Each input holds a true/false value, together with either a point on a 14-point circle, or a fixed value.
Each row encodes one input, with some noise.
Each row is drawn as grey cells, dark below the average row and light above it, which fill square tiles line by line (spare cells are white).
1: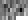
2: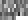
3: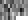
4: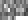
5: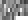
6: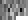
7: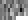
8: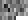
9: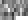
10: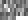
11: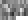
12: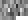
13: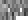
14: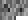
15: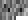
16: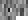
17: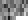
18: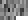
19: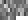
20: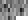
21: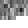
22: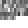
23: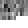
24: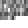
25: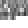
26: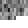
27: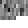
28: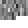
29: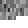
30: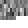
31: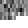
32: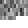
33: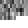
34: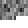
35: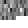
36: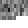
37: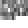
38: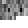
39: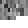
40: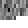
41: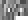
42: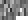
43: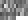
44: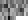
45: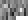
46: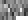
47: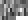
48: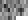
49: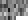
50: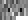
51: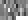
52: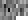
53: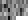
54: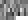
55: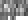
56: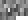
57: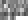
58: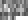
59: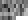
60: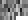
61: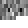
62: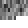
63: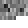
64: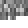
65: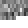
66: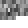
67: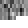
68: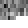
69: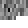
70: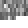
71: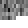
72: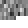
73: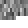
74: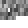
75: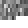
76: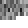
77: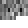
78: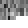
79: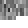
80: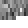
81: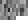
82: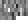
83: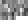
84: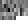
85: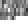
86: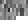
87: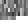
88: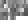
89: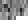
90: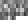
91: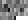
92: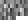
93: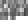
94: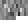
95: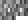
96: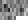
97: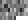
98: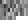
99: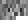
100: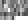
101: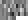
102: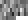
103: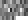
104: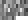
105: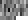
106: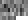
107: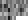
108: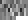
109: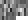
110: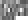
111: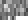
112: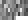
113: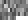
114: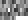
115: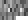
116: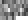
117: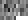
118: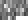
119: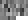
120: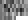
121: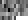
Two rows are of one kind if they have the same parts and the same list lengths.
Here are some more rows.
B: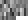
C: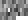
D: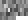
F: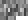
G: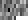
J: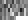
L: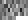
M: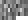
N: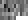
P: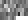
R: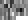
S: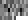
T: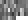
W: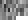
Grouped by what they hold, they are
B, G, J, L, M, N, P, T, W
C, D, F, R, S

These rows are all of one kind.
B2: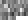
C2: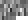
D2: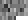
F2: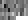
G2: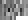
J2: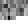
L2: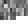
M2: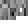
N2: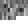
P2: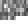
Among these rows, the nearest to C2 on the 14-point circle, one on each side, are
F2 and J2.
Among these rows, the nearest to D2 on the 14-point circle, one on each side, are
J2 and N2.
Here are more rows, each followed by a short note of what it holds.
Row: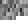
a point on a 14-point circle and a true/false value
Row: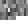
a true/false value
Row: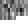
a true/false value
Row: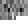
a true/false value
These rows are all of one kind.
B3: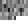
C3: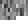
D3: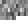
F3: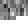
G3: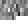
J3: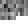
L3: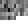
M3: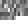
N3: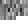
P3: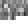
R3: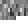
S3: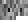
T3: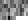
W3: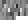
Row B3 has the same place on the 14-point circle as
D3, G3, R3 and W3.
